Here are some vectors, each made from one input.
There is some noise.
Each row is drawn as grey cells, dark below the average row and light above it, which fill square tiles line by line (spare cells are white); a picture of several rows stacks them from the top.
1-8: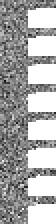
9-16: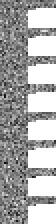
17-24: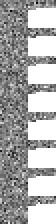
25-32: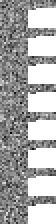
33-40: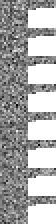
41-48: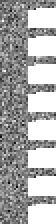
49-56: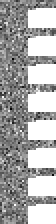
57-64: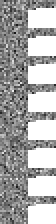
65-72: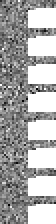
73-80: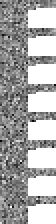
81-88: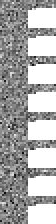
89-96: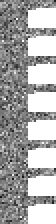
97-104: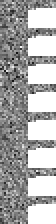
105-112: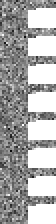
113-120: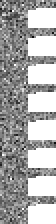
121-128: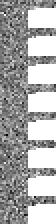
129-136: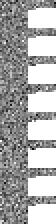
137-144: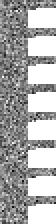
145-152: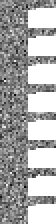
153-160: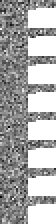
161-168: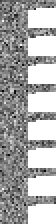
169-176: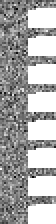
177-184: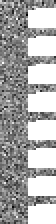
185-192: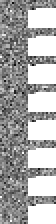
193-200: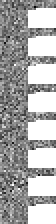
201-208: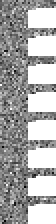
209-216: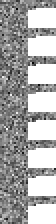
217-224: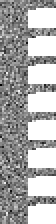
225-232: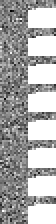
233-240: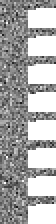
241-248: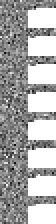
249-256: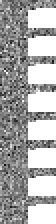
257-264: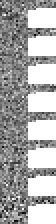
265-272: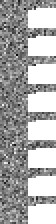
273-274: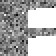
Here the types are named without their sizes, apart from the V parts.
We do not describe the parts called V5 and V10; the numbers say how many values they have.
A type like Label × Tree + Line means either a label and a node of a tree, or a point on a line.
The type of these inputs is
(Bool × Bool × Bool × Bool + V5) × (Label × Label + Unit) × V10.
